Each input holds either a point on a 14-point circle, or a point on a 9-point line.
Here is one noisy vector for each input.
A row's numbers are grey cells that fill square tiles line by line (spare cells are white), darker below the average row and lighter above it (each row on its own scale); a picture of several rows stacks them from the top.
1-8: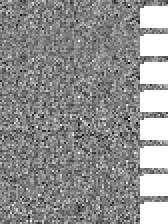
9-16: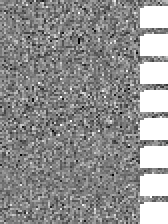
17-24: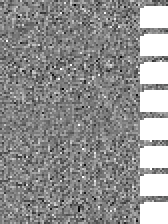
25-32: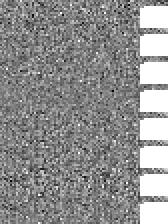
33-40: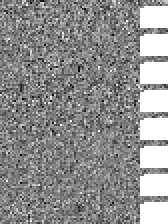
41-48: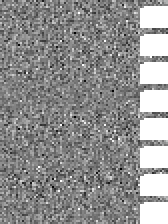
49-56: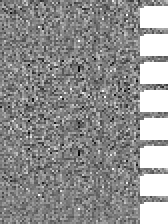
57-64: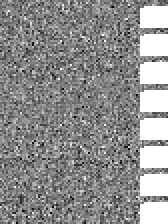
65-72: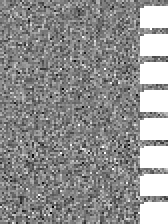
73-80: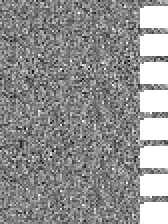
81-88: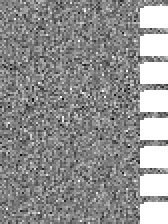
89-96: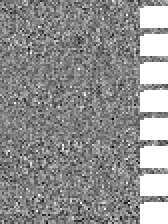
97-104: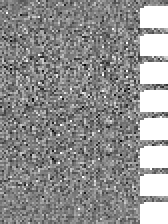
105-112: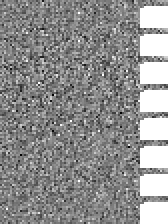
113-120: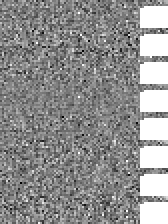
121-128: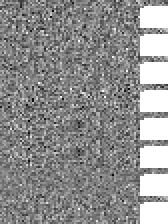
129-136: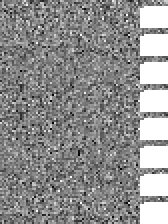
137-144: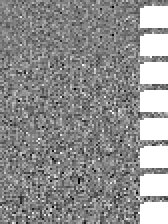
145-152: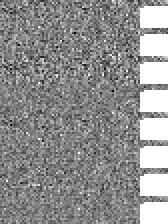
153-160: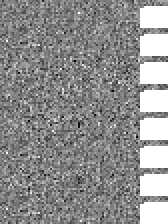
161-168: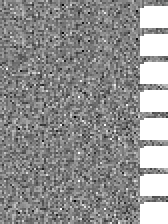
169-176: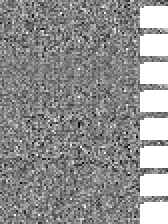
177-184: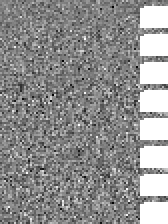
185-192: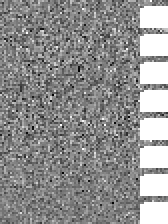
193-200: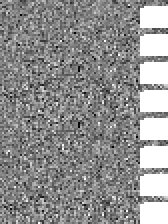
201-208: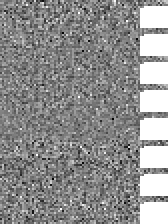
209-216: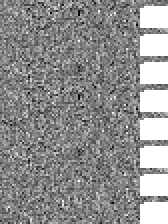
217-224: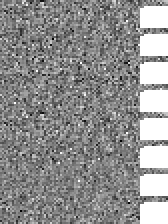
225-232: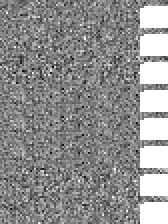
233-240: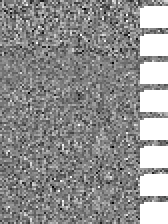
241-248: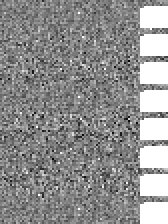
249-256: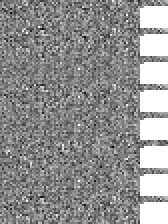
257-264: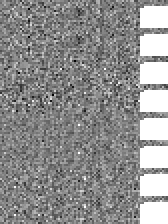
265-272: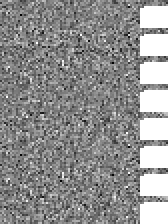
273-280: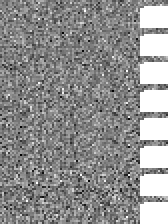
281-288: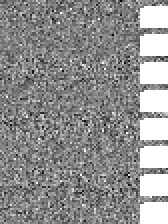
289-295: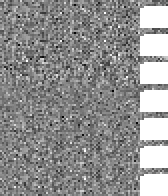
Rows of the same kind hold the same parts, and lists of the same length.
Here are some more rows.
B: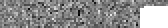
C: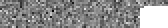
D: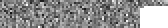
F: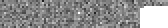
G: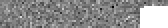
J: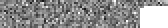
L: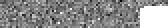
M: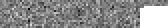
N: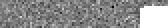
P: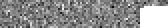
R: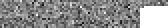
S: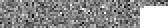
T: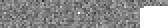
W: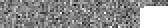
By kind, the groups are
B, C, G, L, M, N, P, R, S, W
D, F, J, T

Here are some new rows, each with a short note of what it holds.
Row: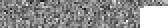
a point on a 9-point line
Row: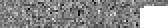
a point on a 14-point circle
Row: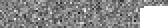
a point on a 14-point circle
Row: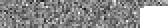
a point on a 9-point line
